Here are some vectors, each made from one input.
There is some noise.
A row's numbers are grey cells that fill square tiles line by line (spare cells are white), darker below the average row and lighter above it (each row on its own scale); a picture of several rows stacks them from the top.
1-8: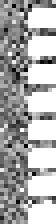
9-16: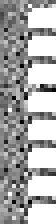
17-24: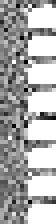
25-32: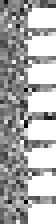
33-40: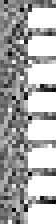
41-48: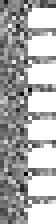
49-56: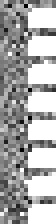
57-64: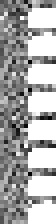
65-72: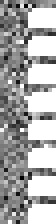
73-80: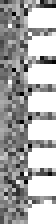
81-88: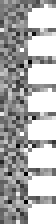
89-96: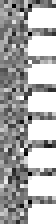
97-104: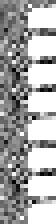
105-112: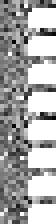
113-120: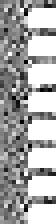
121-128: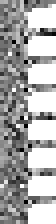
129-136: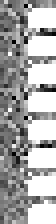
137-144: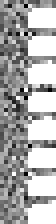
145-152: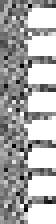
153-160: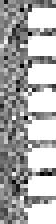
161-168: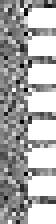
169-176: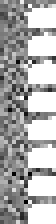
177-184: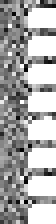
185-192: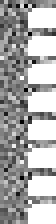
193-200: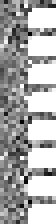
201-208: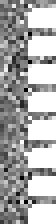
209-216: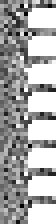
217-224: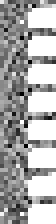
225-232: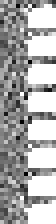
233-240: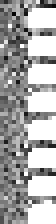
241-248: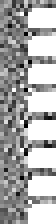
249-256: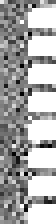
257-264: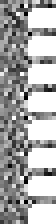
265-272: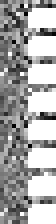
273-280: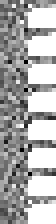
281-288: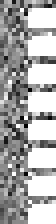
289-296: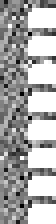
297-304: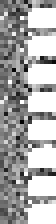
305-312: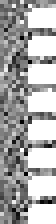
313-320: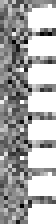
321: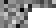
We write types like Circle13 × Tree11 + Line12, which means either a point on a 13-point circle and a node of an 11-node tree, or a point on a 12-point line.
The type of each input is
Bool × Bool × Bool × Bool + Tree16.
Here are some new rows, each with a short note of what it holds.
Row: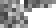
a node of a 16-node tree
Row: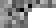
four true/false values
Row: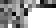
four true/false values
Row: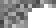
a node of a 16-node tree
